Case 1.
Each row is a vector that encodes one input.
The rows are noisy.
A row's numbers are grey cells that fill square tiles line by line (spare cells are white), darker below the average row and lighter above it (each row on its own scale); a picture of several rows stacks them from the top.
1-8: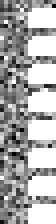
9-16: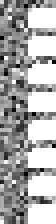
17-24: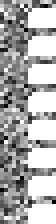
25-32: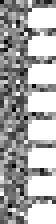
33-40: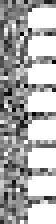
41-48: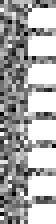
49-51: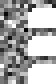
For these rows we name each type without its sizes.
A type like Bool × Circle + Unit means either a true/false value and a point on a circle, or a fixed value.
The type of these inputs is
Label.
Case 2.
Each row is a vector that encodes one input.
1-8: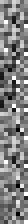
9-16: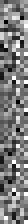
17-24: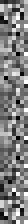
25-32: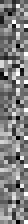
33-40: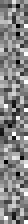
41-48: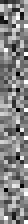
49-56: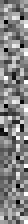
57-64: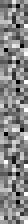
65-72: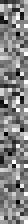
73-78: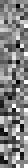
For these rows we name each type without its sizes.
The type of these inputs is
Circle.
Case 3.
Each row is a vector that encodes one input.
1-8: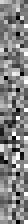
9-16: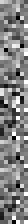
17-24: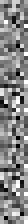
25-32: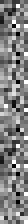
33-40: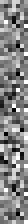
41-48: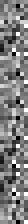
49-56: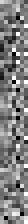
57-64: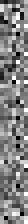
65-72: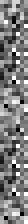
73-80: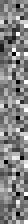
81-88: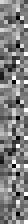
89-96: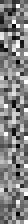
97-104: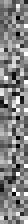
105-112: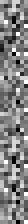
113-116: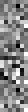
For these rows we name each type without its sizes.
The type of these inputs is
Circle.
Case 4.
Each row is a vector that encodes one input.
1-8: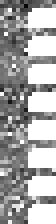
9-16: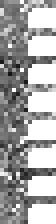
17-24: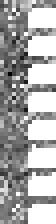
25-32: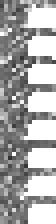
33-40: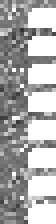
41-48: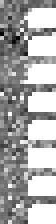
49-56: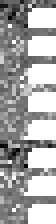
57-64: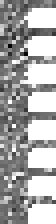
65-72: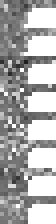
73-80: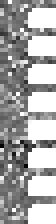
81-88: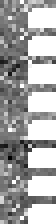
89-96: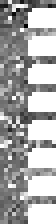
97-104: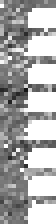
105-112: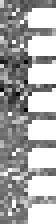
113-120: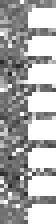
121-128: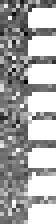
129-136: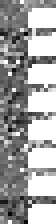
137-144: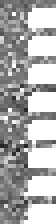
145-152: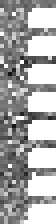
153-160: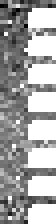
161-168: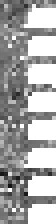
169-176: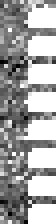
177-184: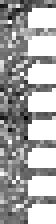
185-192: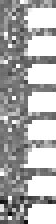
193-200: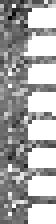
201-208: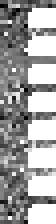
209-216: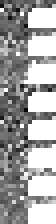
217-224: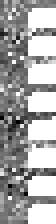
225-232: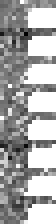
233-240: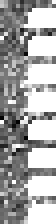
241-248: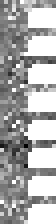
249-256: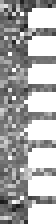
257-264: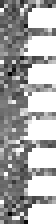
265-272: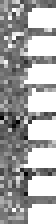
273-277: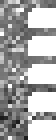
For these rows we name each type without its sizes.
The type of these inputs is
Label.
